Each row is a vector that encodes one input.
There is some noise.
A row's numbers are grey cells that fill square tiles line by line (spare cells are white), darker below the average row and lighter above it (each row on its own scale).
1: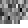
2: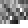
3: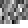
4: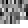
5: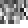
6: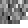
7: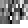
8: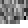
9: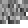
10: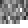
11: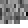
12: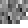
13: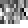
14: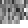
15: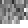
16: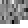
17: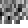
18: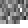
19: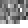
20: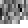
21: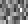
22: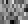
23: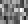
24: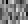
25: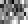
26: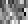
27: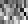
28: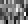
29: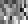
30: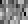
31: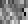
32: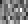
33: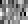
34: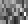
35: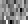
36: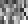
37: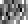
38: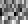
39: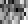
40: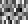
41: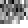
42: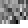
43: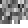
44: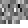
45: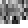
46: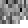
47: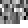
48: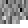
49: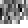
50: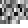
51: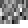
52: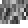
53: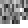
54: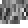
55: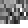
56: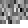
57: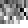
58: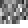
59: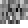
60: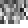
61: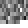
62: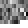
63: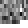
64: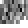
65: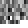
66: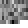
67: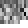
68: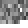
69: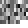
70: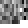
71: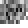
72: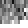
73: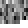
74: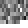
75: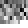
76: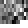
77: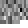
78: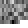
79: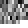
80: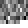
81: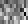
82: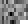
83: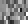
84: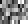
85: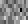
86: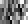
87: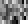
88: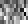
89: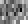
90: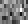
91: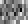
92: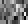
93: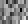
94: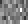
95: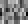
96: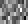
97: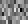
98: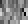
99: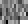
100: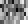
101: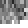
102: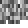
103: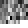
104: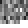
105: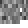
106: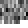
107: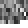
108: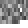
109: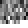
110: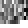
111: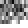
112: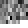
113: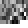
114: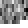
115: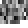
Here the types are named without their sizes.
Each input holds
a node of a tree and a true/false value, together with either a fixed value, or a node of a tree.
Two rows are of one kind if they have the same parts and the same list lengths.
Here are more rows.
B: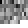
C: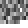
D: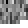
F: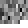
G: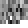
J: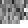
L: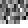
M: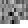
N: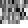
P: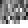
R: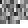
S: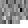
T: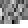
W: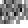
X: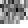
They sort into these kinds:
B, C, J, L, N, P, T, X
D, F, G, M, R, S, W

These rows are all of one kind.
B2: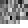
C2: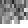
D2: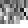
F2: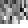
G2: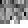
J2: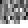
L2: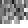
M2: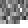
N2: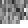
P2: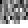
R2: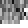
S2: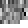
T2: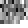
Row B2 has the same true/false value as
J2, M2 and P2.
